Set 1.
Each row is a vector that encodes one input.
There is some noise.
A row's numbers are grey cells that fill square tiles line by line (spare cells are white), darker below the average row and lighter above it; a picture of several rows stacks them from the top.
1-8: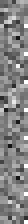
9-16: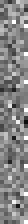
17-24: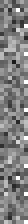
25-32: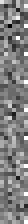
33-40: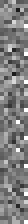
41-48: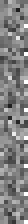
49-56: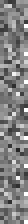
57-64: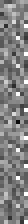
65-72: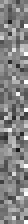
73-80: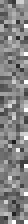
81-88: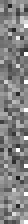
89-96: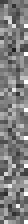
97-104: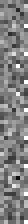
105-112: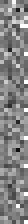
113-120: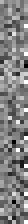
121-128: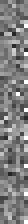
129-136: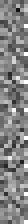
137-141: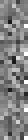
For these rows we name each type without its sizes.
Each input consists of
a list of points on a line.
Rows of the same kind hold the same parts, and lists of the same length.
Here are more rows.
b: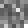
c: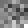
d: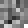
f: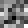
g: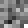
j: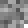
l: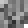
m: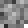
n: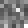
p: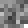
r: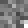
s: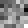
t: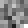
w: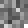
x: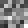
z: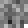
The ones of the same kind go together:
b, d, f, g, l, n, p, t, w, z
c, j, m, r, s
x

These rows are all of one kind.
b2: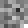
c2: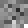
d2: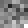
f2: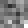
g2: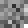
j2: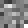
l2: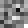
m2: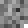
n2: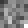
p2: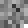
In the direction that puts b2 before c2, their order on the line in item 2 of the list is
l2, j2, m2, n2, b2, g2, p2, f2, d2, c2.
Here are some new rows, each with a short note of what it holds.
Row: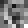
a list of two items
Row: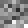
a list of two items
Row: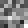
the empty list
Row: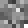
a list of one item
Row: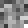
a list of two items
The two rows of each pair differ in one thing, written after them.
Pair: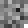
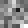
the place on the line in item 2 of the list
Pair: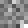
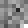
the place on the line in item 1 of the list
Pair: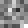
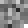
the place on the line in item 2 of the list
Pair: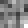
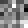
the place on the line in item 2 of the list
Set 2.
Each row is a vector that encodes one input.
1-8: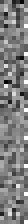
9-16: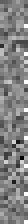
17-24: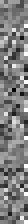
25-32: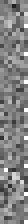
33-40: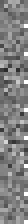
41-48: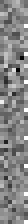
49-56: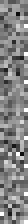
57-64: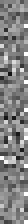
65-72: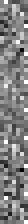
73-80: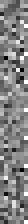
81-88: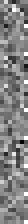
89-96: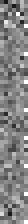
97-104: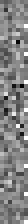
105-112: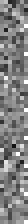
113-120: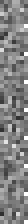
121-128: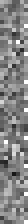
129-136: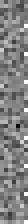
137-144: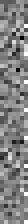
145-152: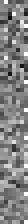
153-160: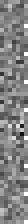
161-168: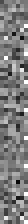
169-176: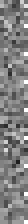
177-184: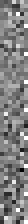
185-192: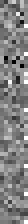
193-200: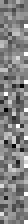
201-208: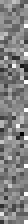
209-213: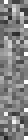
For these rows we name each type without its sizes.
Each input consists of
either a node of a tree, or four true/false values.
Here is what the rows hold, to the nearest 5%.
About 45% of them hold a node of a tree. The rest hold four true/false values.
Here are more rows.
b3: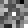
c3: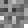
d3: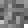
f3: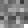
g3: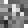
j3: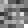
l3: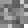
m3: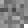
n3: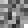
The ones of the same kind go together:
b3, g3, j3, l3, n3
c3, d3, f3, m3

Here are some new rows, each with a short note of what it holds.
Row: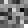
a node of a tree
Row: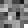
a node of a tree
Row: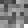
four true/false values
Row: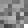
a node of a tree
